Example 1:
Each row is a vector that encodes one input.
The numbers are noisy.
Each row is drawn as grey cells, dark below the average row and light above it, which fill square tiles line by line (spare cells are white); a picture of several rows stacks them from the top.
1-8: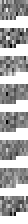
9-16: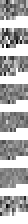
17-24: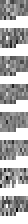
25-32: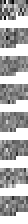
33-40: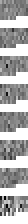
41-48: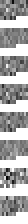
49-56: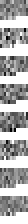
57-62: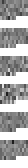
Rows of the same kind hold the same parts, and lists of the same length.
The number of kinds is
2.
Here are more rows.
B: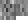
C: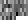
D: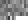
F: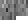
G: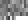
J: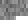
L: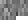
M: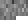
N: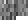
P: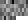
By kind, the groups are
B, C, F, J, L, M, N, P
D, G

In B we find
a node of a 7-node tree.
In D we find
a fixed value.
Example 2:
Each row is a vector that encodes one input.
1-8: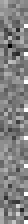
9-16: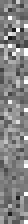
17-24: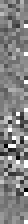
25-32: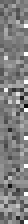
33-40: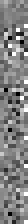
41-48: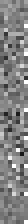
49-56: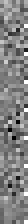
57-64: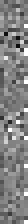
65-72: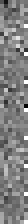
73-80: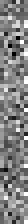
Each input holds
a node of a 10-node tree.
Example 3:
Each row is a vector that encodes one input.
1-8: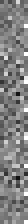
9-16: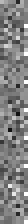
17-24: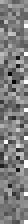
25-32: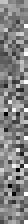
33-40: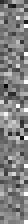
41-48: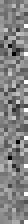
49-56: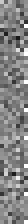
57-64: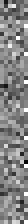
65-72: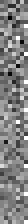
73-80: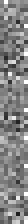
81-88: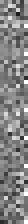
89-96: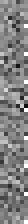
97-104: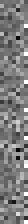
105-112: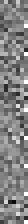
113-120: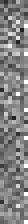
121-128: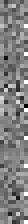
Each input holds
five true/false values.
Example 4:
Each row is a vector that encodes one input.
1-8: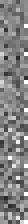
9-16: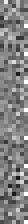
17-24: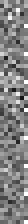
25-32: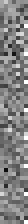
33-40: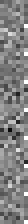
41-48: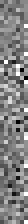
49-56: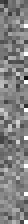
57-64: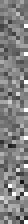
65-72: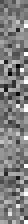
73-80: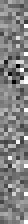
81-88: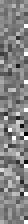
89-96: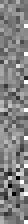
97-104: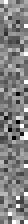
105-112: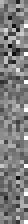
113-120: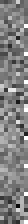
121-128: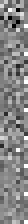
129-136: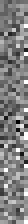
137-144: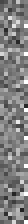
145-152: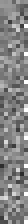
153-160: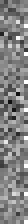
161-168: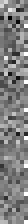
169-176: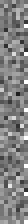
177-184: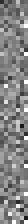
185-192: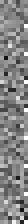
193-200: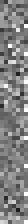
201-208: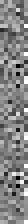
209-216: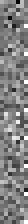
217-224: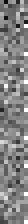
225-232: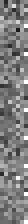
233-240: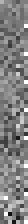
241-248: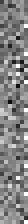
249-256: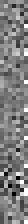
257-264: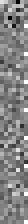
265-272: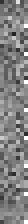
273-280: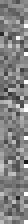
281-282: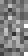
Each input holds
five true/false values.
